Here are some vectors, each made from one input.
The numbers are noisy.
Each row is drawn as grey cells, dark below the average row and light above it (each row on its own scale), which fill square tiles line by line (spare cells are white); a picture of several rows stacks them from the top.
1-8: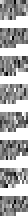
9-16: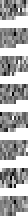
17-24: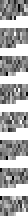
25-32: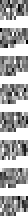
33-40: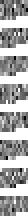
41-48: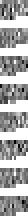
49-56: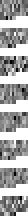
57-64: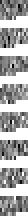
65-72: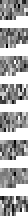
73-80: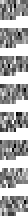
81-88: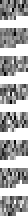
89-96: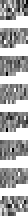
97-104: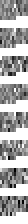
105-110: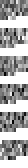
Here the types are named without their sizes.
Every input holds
three true/false values, together with either a point on a circle, or a label.
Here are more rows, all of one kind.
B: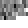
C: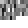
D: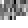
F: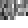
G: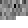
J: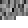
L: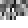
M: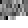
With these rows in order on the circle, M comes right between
C and L.
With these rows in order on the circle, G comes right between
D and J.
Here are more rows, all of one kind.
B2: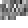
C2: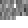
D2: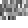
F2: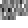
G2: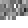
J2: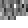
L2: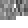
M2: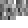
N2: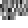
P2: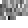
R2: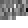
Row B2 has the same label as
C2, G2 and L2.
